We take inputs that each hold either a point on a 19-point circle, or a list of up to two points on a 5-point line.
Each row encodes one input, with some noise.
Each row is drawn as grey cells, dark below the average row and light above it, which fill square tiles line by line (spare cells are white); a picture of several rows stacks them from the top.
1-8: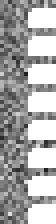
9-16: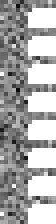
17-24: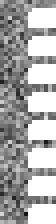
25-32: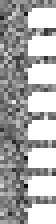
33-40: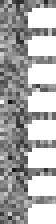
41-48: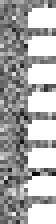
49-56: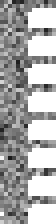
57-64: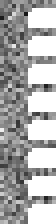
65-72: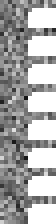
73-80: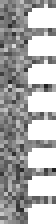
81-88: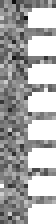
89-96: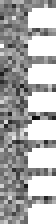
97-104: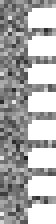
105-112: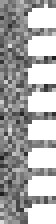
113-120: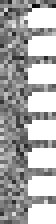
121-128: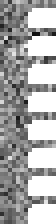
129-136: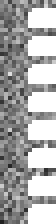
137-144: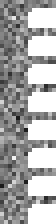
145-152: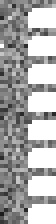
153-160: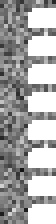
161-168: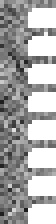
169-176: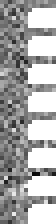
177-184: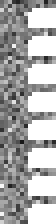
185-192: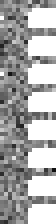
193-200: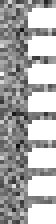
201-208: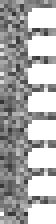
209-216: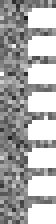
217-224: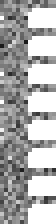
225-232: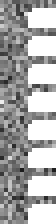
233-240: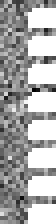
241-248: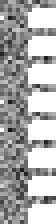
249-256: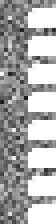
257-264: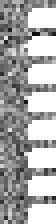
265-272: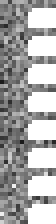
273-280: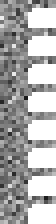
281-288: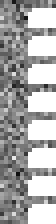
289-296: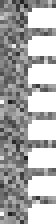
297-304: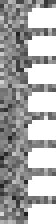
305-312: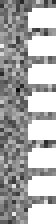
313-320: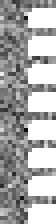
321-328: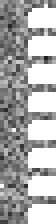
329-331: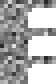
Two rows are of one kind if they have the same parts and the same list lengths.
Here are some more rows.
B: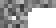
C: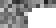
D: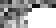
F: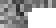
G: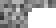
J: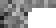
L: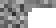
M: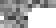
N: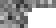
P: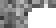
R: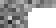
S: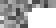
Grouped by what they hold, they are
B, G, J, L, P, R
C, F, N
D
M, S

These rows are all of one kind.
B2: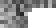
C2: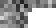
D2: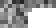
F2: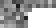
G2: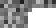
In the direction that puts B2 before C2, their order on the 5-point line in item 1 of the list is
G2, D2, B2, C2, F2.
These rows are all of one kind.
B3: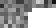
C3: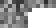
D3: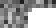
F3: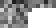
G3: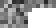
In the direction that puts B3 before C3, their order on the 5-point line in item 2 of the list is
B3, C3, G3, D3, F3.
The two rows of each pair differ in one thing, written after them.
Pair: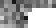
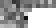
the place on the 5-point line in item 2 of the list
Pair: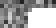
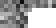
the place on the 5-point line in item 1 of the list
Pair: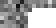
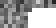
the place on the 5-point line in item 1 of the list
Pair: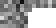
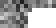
the place on the 5-point line in item 2 of the list
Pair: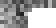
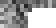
the place on the 5-point line in item 2 of the list
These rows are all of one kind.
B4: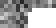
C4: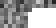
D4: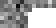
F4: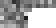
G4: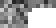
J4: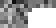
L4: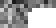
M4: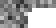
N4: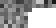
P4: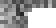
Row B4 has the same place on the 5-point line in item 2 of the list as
G4, J4 and L4.
